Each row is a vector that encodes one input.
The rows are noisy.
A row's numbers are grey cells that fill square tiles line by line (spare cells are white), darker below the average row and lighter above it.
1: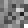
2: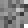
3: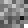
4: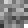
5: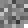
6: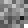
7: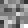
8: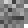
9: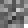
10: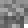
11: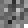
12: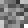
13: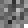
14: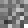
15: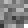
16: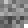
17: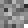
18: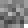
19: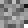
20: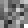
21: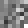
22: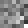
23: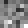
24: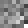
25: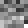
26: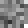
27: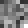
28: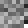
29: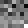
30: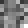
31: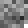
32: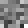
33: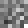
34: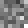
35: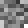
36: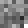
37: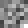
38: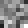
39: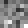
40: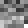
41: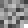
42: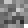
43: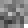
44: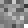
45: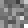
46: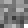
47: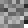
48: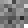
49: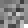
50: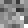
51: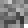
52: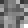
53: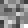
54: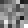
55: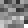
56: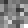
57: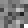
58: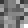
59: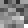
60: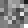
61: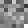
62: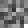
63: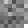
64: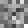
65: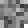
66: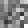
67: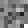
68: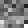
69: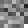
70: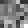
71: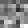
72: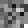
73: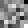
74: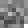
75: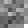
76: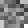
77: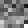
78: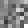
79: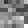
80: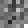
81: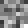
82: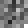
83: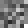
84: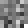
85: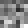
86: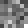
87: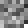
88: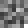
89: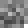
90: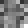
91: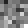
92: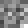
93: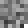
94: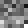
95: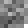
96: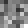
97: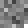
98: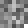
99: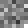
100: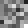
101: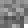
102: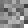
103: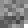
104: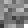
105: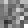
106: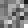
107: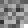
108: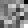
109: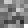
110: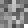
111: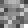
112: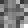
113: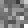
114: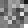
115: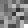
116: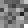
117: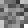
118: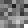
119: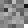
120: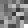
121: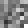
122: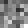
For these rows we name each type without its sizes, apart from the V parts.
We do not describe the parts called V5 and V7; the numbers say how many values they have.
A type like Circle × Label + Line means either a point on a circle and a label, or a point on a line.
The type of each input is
Bool × (Tree + V7) × V5.
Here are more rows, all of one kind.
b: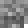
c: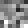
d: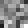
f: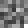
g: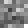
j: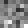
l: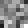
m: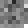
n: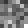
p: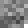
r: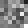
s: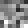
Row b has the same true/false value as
f, g, m and p.
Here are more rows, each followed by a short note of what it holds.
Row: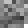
a node of a tree, a true/false value and a value of V5
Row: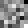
a node of a tree, a true/false value and a value of V5
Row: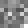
a node of a tree, a true/false value and a value of V5
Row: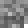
a node of a tree, a true/false value and a value of V5
